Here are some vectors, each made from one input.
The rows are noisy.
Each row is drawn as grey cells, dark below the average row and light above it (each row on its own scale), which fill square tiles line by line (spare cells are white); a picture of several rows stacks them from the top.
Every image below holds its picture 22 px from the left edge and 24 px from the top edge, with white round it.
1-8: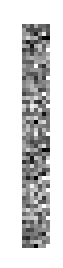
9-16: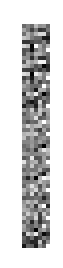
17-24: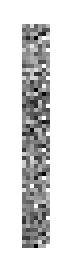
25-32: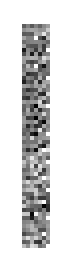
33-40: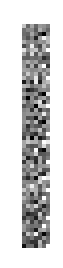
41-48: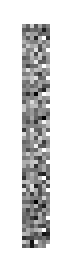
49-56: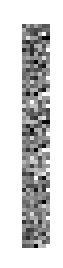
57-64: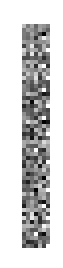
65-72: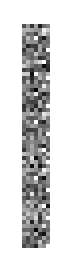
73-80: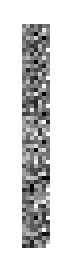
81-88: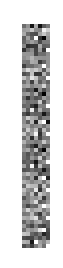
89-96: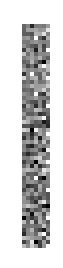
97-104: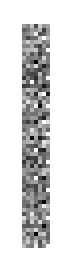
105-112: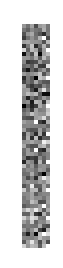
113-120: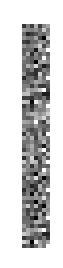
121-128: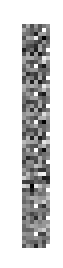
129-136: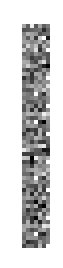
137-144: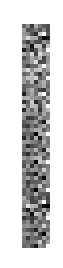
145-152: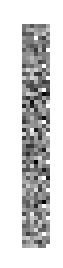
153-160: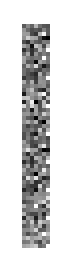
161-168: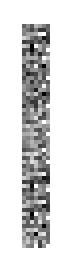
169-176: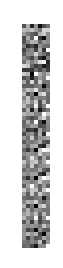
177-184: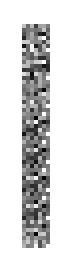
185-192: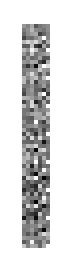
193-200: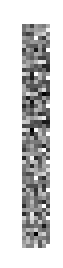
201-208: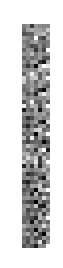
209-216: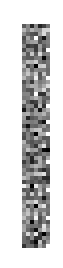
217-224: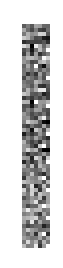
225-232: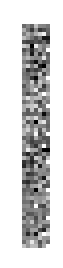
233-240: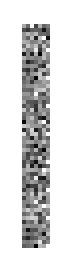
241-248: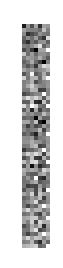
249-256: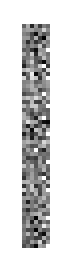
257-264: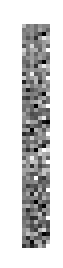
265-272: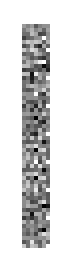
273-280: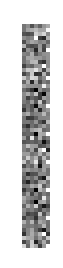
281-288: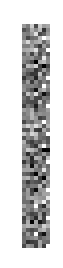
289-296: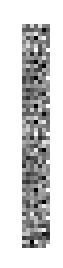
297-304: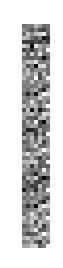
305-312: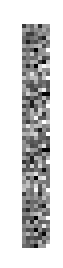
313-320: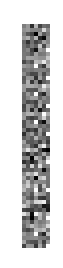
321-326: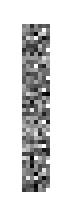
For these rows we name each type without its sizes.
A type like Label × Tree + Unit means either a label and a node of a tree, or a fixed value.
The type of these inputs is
Bool × Tree.
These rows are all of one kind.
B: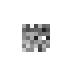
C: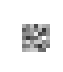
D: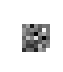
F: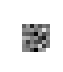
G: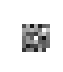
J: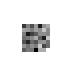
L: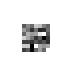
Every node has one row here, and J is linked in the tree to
F.
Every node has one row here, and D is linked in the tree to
B, F and G.
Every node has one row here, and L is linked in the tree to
B.
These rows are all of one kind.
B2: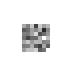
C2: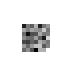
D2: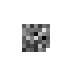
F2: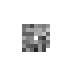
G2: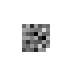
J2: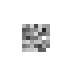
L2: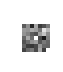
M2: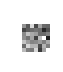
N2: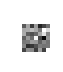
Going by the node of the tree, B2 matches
F2 and J2.
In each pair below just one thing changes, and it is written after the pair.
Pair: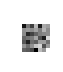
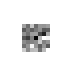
the true/false value
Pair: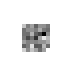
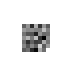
the true/false value
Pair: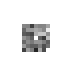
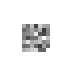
the true/false value
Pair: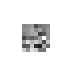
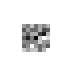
the node of the tree
